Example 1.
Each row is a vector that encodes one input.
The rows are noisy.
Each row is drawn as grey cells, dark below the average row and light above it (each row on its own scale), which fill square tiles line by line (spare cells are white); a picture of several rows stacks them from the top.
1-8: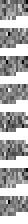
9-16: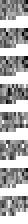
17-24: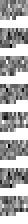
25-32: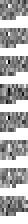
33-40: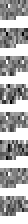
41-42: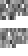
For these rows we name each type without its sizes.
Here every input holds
either a fixed value, or three true/false values.
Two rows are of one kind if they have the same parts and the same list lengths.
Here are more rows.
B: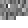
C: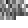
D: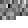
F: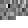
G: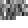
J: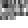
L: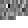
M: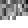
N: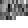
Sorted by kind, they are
B, C, D, F, G, L, M, N
J

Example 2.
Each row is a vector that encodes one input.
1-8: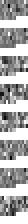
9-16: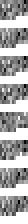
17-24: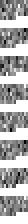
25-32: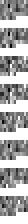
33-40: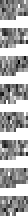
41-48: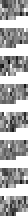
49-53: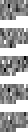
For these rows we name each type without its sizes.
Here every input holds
either a fixed value, or three true/false values.
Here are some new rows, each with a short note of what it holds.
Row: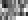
a fixed value
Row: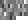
three true/false values
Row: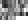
a fixed value
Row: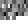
three true/false values
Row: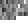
three true/false values
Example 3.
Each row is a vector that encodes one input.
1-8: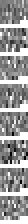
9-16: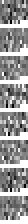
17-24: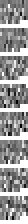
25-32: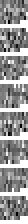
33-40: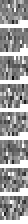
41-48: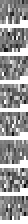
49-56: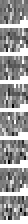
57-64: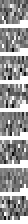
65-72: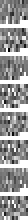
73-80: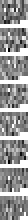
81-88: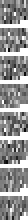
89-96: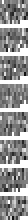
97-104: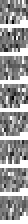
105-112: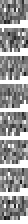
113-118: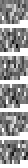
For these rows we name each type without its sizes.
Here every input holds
five true/false values.
